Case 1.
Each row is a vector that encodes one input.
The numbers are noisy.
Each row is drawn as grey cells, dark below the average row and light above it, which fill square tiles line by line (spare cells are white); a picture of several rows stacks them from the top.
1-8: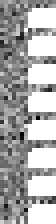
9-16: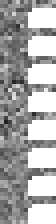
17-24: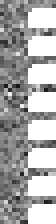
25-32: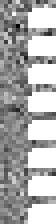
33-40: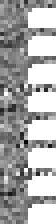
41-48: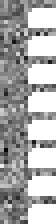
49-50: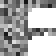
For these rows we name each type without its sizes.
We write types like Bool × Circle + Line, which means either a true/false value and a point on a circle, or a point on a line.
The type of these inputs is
Circle.
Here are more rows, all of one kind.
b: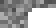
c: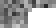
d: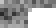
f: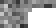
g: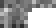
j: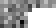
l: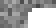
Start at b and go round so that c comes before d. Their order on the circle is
b, c, d, j, f, g, l.
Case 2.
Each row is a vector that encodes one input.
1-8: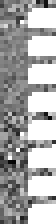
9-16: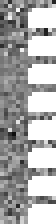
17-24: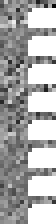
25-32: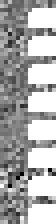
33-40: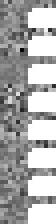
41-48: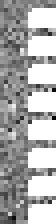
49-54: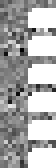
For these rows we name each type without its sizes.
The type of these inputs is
Line.
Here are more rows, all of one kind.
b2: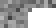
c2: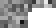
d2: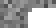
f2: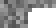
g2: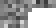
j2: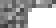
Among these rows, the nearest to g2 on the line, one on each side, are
d2 and f2.
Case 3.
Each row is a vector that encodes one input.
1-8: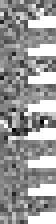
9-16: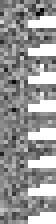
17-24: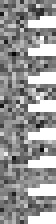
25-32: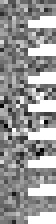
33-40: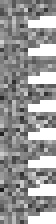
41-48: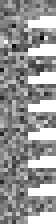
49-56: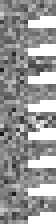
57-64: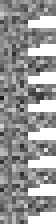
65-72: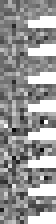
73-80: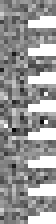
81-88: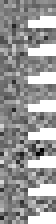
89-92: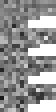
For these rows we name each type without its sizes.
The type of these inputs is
Line.
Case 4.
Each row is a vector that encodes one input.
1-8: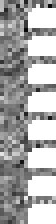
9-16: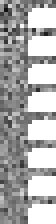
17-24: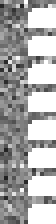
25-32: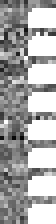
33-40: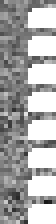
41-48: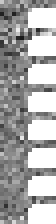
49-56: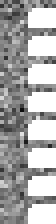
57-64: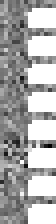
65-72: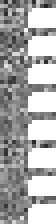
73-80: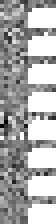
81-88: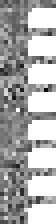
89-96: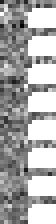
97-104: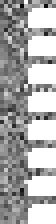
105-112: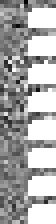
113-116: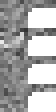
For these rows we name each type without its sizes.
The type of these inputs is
Circle.
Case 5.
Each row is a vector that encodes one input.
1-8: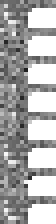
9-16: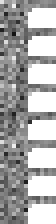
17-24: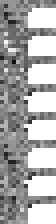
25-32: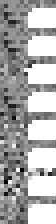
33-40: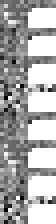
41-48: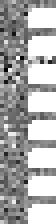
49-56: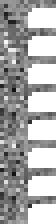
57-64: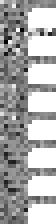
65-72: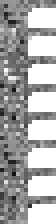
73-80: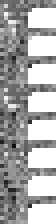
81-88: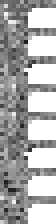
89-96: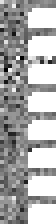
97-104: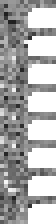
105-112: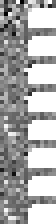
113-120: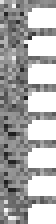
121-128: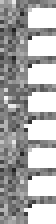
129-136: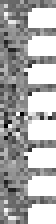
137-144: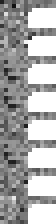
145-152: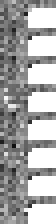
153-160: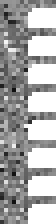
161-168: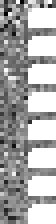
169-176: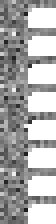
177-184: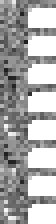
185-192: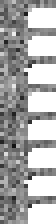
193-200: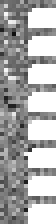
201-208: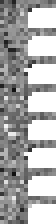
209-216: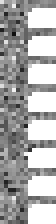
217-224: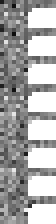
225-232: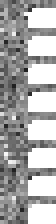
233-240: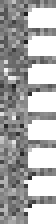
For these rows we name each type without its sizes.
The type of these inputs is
Bool × Bool × Bool + Unit.
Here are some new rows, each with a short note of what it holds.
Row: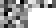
a fixed value
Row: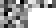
a fixed value
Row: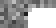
three true/false values
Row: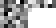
a fixed value
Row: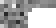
three true/false values
